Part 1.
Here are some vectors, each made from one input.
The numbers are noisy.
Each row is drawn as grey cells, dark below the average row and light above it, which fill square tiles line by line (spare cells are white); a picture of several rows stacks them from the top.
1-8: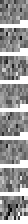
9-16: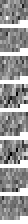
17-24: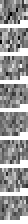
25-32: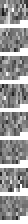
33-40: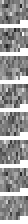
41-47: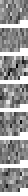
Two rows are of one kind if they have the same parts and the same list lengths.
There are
2 kinds of row.
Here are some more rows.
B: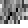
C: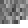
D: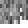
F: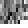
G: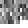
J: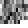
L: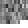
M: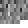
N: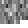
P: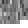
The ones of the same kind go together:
B, F, J
C, D, G, L, M, N, P

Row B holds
a fixed value.
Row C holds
three true/false values.
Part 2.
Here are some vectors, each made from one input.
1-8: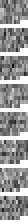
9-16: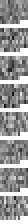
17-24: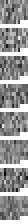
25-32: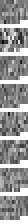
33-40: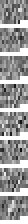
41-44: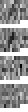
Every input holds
three true/false values.
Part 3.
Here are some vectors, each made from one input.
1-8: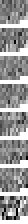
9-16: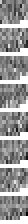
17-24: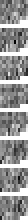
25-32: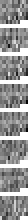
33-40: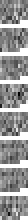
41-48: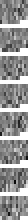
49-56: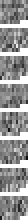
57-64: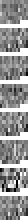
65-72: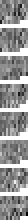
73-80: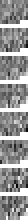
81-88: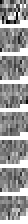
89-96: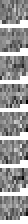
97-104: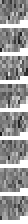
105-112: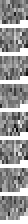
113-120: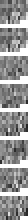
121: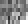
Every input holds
either a fixed value, or a point on a 4-point line and a point on a 5-point line.
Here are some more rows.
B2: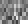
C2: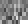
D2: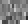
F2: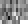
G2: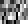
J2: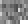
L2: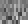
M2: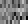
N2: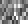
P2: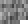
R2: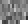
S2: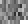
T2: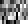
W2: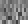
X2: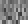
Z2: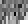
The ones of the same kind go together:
B2, C2, D2, F2, J2, L2, M2, N2, P2, R2, S2, W2, X2, Z2
G2, T2

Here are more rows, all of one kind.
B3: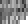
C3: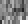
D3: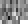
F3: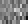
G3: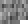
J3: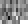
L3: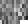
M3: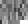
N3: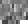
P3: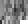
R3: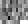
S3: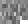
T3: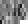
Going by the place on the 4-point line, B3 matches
D3, J3, L3 and R3.
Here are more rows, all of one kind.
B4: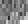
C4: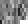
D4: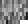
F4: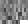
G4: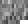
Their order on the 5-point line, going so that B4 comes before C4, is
D4, G4, F4, B4, C4.
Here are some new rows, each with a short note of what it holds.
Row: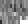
a point on a 4-point line and a point on a 5-point line
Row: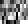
a fixed value
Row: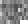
a point on a 4-point line and a point on a 5-point line
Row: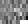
a point on a 4-point line and a point on a 5-point line
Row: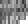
a point on a 4-point line and a point on a 5-point line
